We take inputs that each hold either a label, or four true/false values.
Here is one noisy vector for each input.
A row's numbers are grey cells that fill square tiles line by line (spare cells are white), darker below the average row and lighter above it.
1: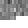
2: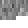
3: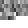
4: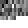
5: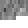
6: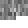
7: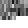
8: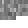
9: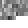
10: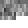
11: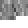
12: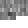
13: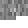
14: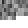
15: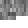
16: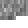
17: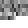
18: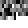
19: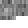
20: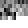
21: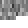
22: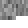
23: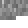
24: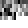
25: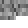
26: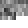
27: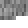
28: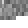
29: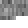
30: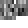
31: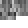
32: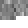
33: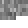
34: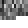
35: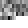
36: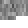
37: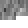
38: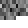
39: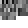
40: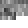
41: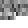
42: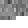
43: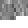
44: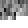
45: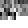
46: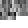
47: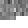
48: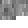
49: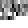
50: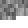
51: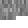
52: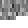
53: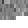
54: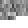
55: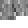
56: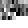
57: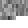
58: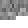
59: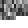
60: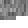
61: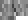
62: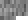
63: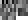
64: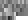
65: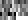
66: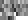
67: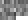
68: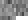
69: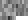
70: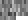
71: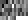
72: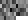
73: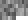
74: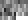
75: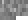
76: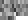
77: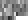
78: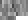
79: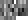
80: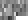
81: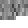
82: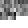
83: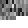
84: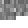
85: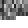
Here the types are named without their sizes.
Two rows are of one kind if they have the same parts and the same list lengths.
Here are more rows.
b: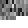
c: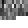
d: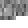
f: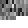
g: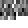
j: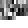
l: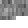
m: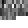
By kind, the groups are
b, c, f, g, j, m
d, l

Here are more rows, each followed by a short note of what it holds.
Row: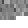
four true/false values
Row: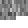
four true/false values
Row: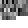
a label
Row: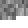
four true/false values
